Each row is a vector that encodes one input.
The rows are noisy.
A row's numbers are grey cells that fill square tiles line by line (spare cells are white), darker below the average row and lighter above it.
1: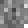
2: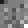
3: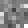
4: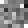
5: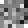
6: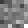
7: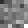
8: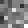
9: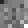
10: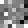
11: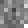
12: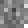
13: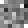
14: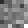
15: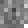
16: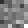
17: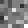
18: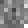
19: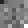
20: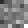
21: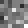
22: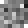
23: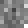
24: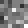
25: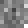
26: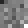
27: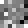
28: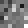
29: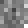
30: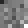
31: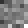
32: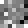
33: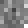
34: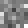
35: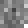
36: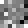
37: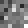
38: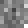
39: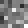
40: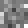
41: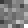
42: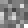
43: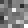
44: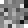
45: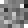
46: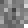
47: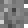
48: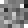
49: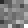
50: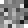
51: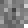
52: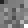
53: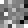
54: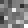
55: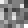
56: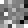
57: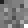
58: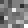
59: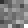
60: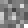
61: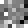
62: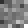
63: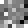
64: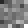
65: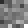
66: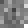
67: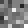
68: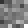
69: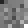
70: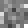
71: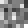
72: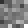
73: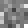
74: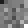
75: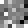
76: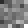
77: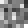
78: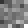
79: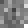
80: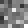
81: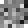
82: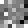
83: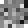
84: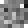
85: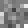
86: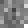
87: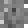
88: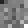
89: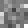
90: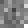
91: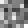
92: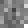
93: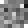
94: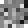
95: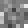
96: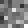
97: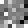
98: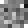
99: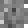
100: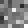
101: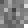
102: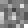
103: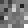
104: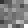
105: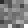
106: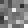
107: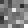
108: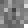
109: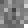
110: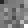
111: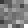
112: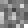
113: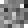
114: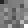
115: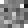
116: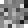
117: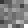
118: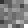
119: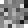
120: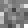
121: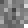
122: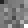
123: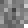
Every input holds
a point on a 12-point line.
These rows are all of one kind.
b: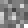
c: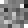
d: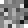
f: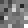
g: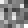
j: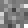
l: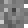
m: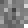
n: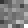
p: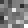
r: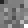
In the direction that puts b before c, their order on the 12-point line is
f, p, n, r, m, l, j, b, g, c, d.
